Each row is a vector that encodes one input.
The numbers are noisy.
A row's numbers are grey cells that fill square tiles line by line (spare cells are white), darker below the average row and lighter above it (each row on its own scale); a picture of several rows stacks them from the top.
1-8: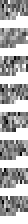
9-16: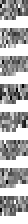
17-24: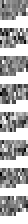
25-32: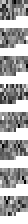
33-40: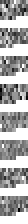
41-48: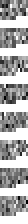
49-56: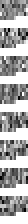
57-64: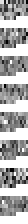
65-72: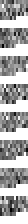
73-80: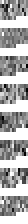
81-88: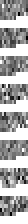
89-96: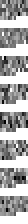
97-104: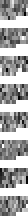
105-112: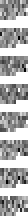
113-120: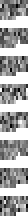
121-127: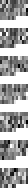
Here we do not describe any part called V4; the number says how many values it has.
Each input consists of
a true/false value and a value of V4, together with either a point on a 5-point line, or a point on a 6-point line.
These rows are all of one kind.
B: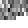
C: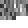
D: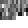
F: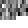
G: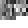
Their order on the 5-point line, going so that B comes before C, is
G, B, D, F, C.
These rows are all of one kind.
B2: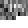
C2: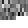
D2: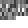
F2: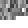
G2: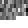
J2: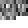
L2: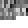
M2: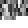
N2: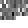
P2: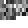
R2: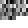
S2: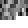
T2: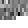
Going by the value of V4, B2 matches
P2 and R2.
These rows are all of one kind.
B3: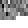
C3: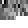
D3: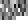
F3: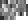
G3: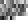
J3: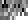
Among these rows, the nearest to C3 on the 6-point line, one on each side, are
D3 and J3.
